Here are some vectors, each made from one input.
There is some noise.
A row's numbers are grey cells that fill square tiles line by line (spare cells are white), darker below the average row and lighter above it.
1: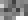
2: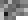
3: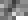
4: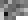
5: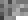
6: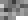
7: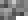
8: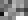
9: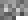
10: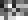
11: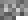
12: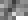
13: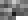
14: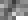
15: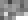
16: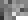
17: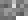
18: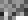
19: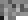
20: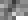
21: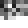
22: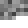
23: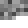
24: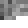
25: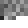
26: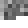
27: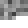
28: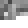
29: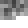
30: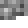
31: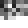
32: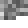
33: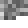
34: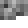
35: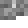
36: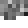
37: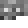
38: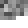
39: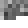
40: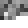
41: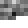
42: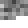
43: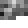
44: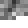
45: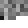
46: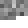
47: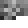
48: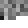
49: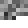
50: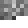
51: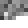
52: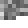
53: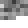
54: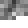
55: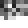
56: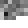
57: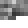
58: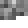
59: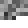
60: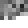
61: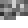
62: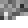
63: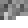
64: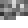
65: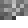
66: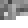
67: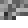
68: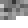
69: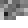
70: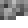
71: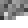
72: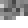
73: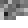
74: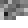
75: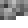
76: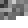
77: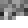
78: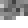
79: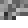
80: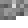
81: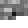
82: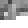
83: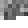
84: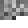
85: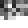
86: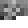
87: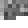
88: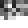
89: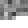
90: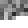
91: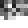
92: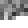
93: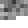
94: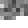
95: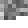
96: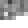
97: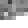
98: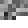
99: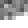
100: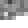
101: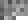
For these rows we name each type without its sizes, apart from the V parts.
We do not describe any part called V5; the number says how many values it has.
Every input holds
a list of items, each a true/false value and a value of V5.
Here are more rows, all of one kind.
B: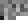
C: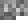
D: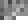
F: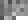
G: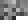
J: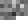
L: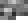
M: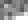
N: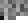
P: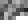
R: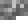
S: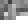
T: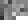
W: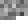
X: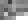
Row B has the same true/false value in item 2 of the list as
G, L, N and P.
